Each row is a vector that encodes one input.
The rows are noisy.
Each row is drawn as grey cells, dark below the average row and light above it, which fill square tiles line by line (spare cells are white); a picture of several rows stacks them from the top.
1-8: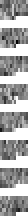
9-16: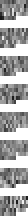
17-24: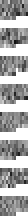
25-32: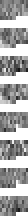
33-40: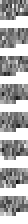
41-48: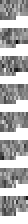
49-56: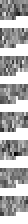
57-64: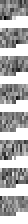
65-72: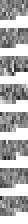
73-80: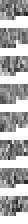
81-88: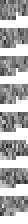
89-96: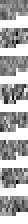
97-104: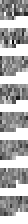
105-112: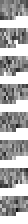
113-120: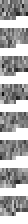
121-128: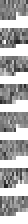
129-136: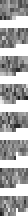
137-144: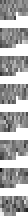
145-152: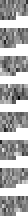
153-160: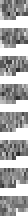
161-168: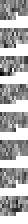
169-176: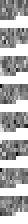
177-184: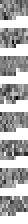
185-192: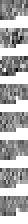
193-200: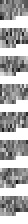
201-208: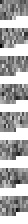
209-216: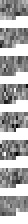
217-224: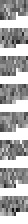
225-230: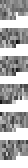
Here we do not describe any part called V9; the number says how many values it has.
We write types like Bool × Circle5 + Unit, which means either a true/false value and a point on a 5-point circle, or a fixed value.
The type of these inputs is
(Line5 + V9) × Line8 + List2(Line7).
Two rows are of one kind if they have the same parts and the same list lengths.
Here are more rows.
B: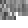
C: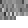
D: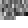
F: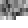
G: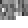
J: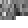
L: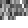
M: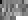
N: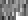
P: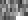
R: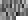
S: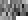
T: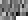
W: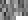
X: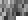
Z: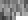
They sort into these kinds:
B, N, Z
C, G, M, P, W
D, J, S, X
F, R, T
L

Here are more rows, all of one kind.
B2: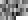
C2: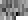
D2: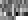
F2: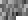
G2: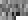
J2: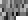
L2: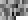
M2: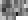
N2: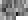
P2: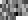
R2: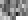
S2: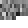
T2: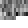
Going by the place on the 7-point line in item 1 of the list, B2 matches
G2, J2 and S2.
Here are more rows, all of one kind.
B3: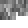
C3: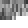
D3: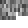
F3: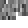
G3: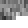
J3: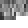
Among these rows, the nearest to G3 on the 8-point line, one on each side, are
C3 and D3.
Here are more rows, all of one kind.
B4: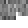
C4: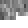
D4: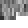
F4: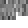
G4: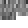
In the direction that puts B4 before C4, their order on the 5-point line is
F4, B4, C4, G4, D4.
